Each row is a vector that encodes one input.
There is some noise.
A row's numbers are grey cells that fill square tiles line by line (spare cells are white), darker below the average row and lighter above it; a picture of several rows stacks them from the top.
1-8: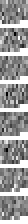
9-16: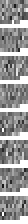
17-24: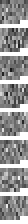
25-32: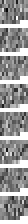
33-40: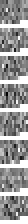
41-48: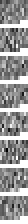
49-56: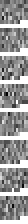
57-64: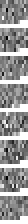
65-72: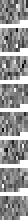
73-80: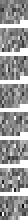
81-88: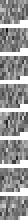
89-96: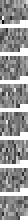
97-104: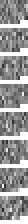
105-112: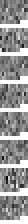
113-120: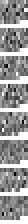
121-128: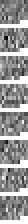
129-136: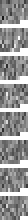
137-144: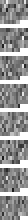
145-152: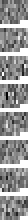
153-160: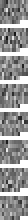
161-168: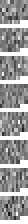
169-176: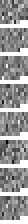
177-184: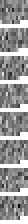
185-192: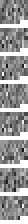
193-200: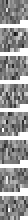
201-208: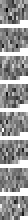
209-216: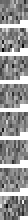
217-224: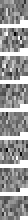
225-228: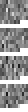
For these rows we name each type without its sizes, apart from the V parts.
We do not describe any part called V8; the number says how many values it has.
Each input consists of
a point on a line and a value of V8, together with either a fixed value, or a node of a tree.
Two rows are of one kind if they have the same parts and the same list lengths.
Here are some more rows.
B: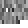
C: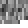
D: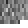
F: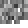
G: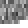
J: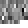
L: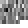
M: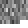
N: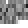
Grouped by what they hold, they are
B, C, D, M
F, G, J, L, N

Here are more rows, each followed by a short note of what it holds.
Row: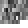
a point on a line, a node of a tree and a value of V8
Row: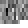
a point on a line, a node of a tree and a value of V8
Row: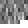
a point on a line and a value of V8
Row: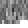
a point on a line and a value of V8
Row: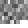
a point on a line, a node of a tree and a value of V8
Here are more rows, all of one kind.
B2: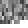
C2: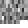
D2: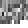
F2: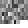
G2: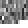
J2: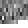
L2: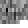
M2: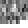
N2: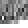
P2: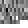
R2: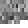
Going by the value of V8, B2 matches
G2, J2, L2 and N2.
